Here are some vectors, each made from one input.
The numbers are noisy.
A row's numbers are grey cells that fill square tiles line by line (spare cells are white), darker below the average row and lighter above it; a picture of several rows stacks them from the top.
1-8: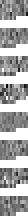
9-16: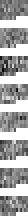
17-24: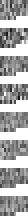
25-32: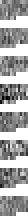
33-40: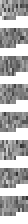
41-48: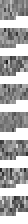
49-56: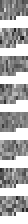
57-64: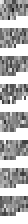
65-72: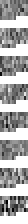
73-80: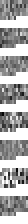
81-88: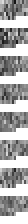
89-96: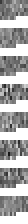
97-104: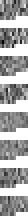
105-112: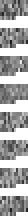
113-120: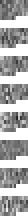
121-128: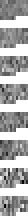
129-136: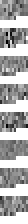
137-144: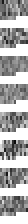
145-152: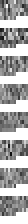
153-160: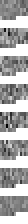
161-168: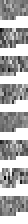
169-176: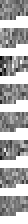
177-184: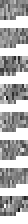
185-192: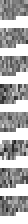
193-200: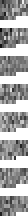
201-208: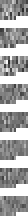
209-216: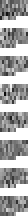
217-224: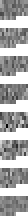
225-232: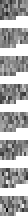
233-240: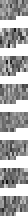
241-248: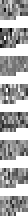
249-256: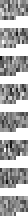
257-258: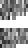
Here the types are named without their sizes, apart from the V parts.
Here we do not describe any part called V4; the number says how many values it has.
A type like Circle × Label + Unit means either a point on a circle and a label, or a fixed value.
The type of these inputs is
List(Bool × (Line + V4)).
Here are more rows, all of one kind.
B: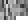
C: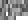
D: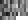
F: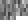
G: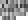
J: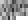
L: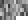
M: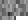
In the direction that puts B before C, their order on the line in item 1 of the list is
B, D, C, L, M, J, G, F.
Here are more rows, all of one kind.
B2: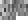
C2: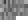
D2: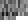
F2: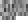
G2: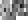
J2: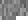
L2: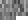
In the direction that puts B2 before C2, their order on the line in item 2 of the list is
B2, G2, L2, C2, J2, D2, F2.
